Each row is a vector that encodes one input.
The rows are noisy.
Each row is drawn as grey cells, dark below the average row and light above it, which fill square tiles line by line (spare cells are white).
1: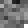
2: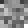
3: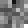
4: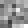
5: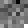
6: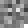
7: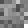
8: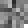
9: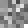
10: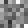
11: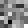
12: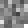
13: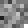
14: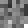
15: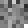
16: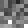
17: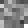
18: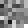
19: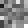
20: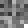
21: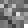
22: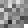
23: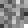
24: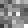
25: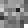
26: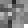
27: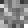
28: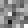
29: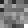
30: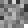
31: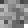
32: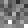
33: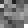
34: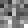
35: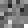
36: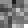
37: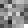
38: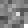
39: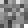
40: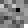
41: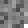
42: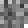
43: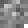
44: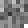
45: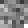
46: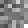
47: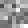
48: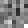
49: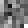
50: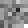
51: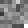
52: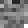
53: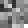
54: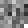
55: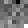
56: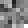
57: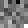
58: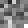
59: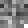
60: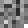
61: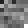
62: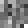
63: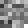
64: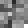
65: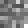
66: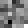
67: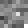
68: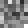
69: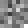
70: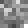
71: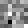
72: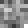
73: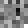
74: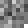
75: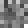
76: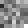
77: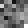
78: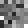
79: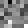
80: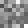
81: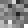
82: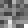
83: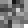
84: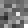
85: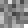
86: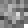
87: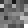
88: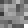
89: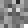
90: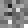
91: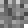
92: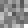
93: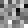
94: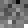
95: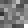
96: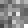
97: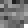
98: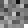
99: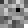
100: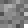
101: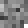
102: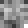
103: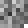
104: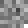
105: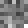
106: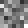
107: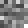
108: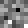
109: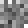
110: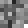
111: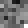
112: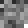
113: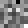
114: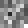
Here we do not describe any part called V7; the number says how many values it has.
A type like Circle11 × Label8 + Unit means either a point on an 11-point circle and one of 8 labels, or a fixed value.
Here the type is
(Line6 + Line8) × V7.
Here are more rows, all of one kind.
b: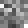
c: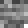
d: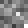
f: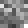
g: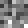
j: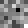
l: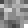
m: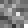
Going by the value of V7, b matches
f and l.
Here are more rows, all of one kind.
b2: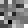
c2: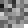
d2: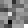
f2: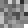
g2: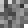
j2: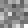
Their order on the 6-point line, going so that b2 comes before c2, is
g2, f2, b2, c2, j2, d2.
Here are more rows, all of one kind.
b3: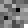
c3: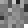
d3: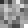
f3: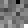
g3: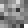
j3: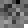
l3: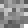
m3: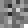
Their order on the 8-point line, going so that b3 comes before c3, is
d3, g3, l3, b3, m3, f3, c3, j3.
